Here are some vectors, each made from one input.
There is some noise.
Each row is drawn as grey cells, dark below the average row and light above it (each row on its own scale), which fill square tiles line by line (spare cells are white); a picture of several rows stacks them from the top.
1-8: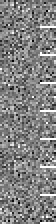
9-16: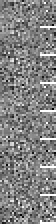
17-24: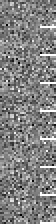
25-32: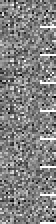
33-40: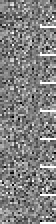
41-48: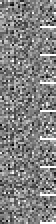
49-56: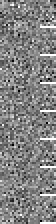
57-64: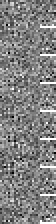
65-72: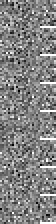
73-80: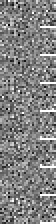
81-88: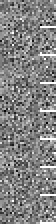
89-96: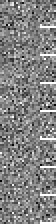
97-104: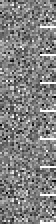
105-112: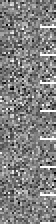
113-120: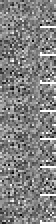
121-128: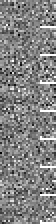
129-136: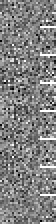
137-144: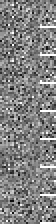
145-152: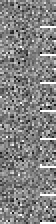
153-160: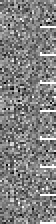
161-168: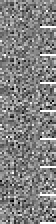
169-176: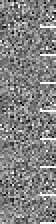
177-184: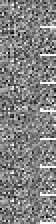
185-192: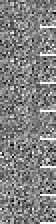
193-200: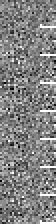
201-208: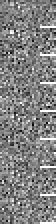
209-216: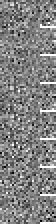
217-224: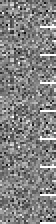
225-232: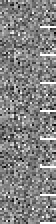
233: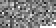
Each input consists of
a true/false value, together with a list of up to three points on a 9-point line.
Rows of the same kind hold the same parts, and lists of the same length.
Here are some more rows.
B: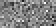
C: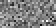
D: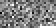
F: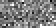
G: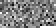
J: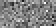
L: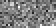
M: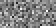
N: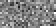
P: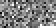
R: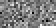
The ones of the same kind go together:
B, J
C, D, N, P
F, G, R
L, M

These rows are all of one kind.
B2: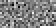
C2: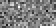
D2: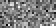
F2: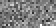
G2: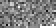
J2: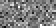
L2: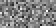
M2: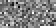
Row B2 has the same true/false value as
L2 and M2.
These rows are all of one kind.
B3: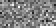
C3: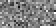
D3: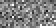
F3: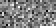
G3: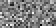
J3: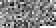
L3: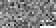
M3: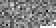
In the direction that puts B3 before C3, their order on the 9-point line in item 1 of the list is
G3, B3, C3, D3, J3, L3, F3, M3.
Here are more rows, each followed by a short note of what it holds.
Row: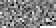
a true/false value, together with a list of two items
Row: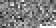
a true/false value, together with a list of two items
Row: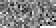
a true/false value, together with a list of three items
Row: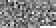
a true/false value, together with a list of two items
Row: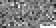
a true/false value, together with a list of two items
